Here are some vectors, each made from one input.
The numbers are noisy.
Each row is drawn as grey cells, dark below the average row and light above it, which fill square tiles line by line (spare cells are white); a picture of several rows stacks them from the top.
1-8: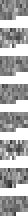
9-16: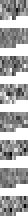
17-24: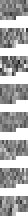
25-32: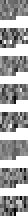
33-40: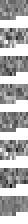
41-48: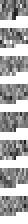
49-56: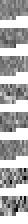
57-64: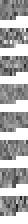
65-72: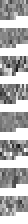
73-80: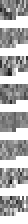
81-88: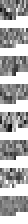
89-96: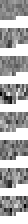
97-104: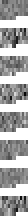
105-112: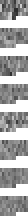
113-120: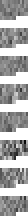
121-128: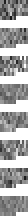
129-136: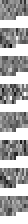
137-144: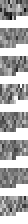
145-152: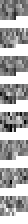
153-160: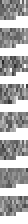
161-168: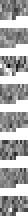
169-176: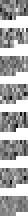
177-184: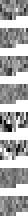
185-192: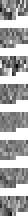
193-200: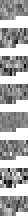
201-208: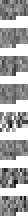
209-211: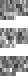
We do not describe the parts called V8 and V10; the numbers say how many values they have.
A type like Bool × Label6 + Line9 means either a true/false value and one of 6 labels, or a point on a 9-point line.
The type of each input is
Bool × V10 + Circle9 + V8.
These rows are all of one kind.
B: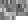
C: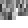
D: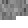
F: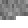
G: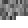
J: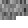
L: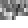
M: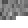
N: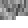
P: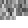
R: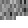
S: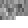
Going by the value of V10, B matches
D and L.
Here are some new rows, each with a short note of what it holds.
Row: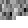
a true/false value and a value of V10
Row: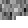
a true/false value and a value of V10
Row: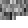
a true/false value and a value of V10
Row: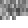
a point on a 9-point circle
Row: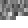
a true/false value and a value of V10
